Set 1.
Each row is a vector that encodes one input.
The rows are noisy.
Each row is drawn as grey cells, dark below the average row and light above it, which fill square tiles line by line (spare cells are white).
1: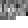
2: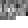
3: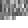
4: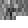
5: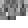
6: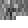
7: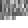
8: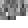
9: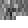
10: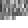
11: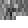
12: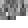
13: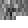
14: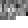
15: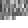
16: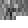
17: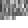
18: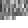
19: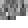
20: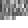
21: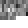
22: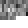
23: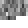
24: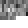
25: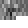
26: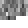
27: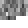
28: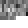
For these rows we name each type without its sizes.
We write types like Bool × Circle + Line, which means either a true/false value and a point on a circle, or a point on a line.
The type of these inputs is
Label.
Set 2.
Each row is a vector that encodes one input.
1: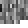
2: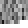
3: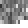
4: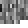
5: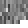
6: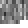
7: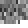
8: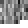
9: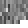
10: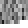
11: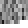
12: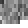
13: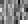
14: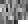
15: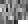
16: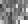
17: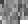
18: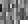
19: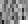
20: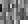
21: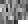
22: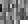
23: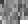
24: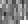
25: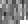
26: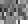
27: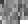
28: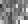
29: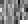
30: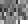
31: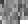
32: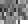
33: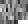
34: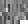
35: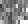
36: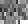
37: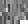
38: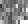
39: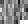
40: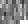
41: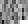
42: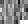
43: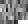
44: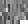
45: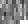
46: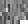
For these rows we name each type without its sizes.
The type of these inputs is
Tree.
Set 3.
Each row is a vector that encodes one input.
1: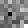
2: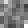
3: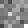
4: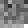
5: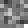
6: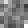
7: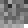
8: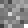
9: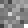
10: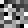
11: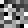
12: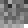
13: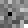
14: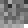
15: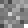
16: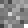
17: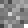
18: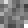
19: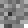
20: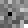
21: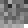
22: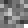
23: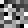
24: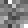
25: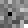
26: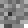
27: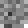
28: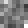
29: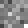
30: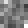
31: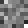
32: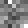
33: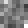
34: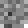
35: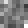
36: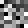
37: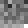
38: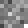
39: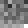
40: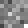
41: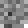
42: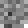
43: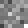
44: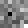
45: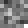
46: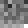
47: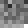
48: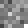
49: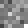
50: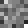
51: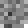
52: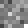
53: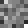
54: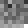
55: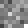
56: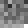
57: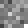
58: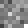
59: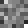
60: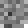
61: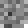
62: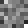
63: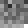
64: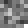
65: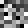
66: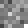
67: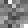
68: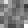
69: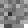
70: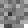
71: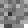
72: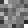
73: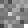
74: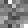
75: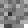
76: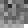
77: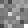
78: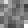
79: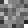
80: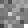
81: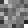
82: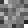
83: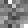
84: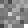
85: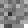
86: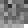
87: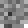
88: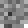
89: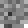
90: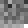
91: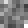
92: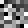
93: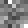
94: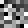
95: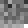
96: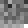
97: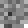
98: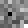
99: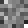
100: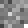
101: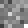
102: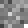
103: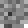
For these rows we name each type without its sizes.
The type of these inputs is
Circle + Unit.
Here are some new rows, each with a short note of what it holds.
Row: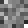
a point on a circle
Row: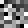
a fixed value
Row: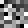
a fixed value
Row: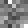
a point on a circle
